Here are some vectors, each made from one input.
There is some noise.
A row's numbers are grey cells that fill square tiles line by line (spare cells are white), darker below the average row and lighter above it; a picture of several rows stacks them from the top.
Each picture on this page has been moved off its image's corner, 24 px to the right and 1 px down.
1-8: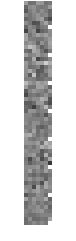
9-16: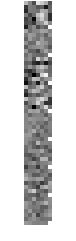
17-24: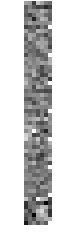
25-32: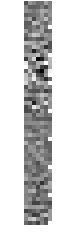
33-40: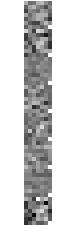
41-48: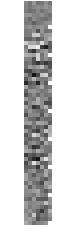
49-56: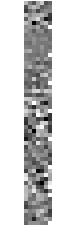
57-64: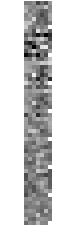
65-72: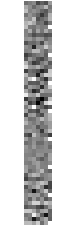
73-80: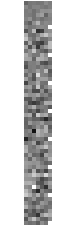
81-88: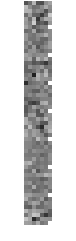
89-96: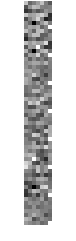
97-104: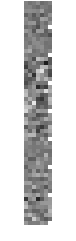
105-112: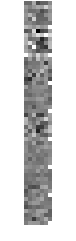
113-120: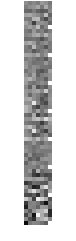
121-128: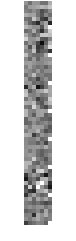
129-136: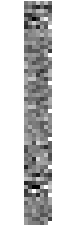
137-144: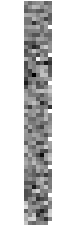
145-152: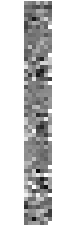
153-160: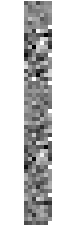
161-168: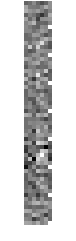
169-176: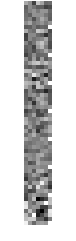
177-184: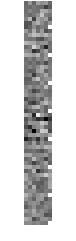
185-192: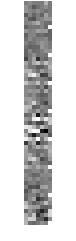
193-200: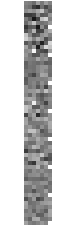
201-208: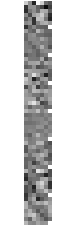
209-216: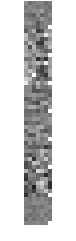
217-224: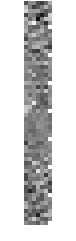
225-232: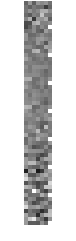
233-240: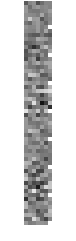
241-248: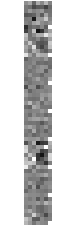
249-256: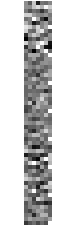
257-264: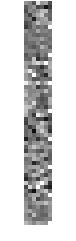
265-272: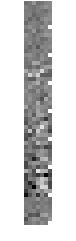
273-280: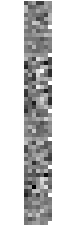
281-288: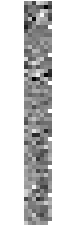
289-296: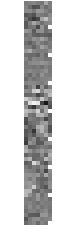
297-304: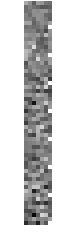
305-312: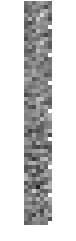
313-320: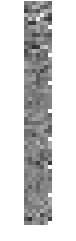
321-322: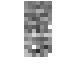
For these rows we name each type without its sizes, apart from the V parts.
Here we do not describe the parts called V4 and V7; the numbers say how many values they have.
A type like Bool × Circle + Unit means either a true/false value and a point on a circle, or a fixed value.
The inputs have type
((Bool × Bool × Bool × Bool × Bool + V7) × V4 + Unit) × Tree.
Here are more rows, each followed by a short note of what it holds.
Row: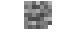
a node of a tree
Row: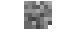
a node of a tree
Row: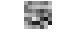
a node of a tree
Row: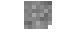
a node of a tree, a value of V4 and a value of V7
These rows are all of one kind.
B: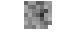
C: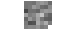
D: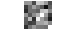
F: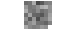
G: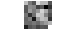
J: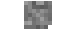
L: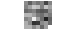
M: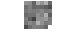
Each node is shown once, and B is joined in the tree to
M.
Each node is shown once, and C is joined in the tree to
D and F.
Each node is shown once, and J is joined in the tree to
L.
